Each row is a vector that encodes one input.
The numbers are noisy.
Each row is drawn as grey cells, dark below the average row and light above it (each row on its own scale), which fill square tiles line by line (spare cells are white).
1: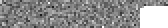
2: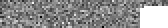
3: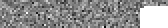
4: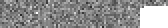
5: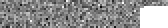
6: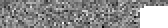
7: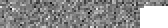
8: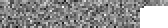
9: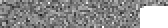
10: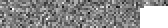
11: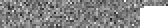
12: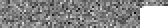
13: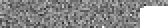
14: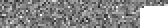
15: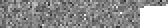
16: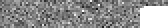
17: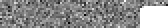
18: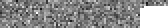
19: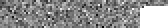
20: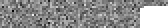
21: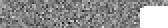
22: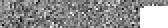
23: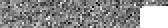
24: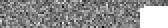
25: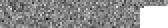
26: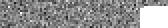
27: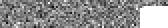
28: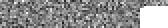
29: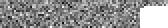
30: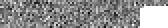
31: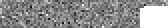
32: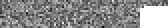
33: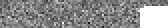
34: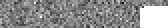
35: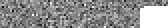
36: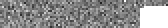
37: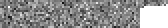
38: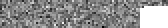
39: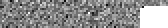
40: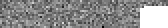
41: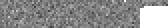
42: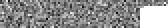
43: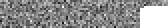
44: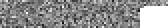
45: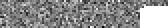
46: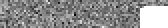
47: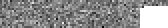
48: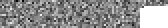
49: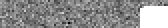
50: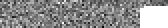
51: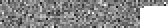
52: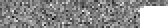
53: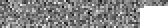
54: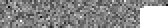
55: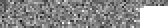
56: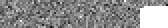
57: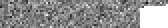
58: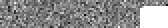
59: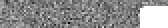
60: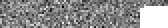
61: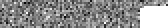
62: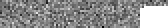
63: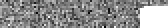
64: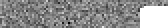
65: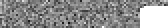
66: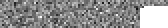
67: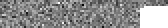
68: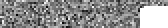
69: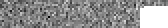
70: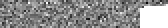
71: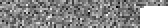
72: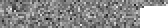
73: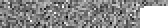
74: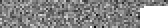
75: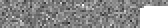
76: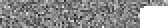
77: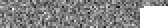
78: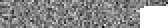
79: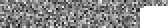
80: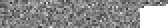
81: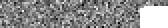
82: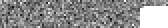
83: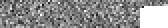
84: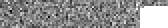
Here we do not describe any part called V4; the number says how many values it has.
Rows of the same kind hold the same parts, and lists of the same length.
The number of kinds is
2.
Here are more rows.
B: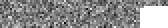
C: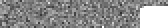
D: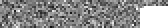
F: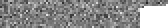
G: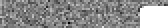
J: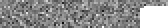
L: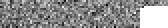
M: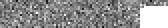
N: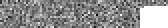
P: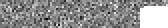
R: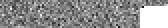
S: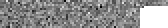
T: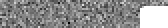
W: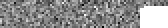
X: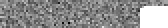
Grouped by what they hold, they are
B, C, D, G, J, T, X
F, L, M, N, P, R, S, W

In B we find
a node of a 9-node tree and a value of V4.
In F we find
a point on a 6-point line and a node of a 9-node tree.
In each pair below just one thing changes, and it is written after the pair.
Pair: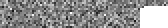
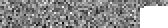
the place on the 6-point line
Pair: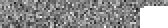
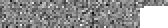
the node of the tree
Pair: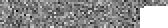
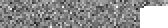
the node of the tree
